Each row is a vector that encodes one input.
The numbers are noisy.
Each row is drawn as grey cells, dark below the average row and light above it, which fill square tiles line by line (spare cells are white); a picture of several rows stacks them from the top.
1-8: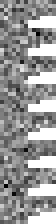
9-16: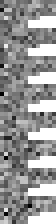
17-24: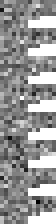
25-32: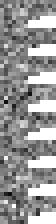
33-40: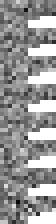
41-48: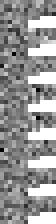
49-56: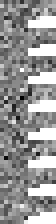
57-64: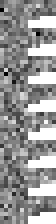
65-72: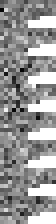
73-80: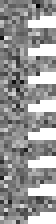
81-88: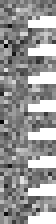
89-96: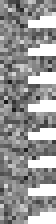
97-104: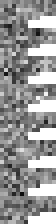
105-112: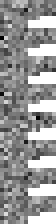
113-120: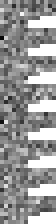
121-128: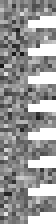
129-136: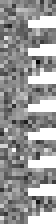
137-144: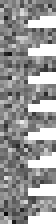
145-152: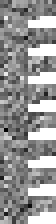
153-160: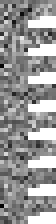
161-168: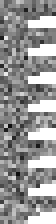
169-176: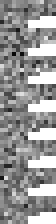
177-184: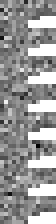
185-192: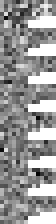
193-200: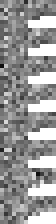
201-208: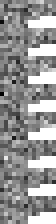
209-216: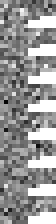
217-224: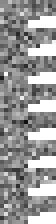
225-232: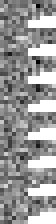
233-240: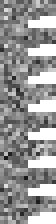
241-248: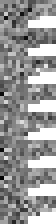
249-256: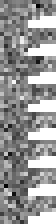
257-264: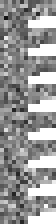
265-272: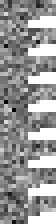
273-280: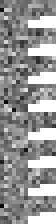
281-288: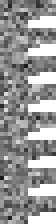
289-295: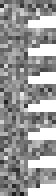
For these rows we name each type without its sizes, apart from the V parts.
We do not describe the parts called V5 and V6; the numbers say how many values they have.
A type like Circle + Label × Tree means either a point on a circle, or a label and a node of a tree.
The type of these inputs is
Bool × V5 + Line + V6.
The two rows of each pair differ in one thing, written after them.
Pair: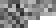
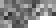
the true/false value
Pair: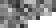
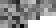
the value of V5
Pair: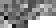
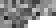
the value of V5
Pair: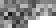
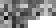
the value of V5
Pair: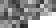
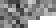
the value of V5
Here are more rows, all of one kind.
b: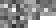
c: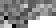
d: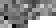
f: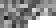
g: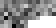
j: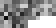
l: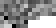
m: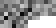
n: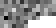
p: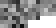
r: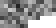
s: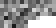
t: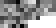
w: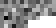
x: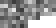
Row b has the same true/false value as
p, r, t and x.
